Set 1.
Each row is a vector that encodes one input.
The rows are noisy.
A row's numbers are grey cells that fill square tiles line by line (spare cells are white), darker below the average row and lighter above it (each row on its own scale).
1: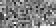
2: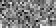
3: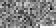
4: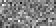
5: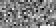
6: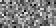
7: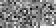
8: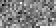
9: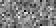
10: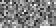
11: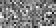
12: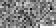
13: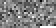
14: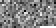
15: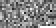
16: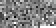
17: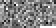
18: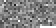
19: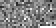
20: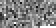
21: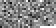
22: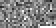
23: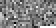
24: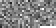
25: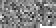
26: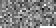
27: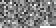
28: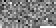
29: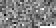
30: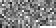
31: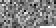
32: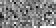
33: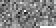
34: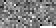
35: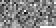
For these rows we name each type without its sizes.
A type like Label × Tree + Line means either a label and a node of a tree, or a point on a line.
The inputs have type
Bool × Bool × Bool.
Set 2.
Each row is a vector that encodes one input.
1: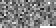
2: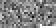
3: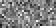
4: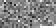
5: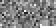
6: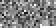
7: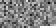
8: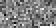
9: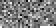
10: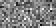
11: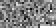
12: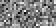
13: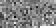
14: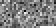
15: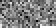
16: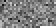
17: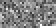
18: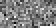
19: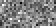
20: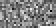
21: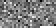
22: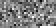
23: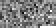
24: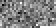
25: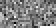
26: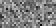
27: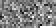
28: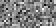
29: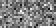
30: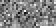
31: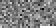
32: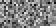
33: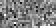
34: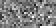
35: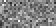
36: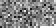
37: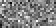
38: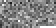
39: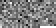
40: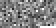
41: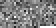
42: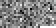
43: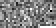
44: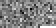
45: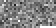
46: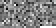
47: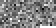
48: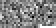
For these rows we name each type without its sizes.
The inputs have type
Bool × Bool × Bool.
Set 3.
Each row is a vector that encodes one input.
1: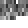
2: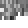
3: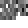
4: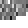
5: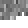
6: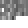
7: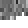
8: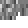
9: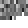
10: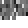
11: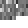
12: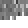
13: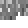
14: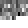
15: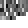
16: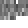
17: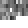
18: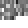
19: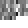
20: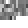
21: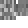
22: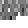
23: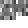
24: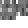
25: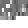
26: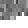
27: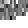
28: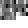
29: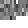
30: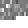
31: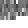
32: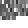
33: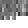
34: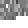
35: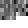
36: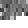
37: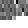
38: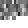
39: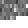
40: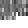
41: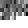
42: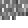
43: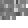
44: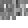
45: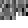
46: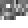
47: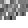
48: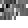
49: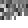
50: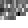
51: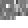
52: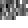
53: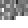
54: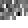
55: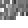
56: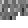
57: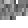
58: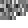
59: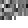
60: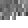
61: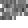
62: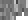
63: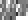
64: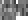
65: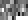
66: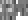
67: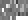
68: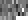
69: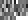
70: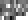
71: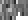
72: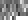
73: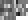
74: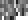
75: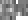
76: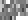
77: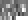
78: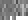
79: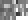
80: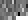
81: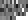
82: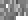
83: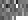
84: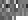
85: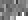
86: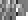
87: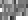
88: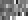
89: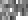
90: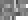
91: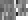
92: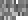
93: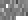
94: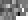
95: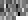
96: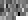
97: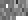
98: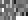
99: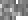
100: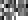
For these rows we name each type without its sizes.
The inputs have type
Circle.
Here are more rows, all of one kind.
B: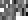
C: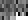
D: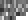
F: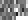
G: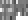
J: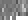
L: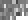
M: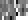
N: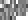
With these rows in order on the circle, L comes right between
J and N.
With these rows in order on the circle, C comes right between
B and J.
